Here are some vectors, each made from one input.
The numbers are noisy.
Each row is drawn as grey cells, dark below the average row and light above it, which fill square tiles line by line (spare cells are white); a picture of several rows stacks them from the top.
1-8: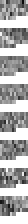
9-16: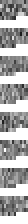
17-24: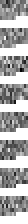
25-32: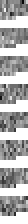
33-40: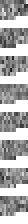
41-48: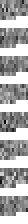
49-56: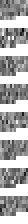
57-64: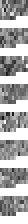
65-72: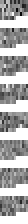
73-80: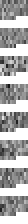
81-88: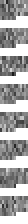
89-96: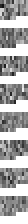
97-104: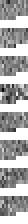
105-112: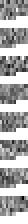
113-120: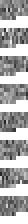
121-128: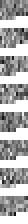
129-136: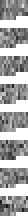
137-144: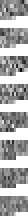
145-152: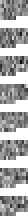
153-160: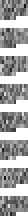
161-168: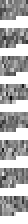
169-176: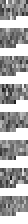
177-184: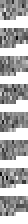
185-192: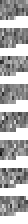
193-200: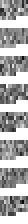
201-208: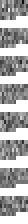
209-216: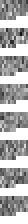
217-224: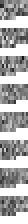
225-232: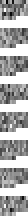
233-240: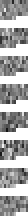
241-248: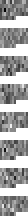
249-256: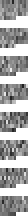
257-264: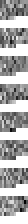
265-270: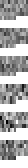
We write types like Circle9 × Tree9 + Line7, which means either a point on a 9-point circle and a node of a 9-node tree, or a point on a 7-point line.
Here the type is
Circle6 × List2(Line9).
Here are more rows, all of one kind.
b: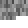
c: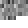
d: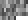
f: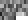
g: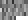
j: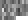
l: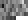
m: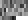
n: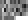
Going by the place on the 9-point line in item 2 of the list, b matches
l and m.
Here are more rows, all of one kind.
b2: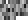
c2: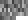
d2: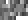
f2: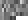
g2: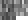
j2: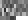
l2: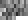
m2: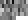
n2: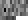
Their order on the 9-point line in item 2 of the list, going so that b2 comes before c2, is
b2, g2, c2, m2, d2, n2, j2, f2, l2.
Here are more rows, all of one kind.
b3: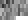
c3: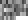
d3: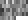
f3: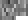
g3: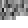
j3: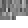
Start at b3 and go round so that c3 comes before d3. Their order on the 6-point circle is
b3, c3, g3, d3, j3, f3.
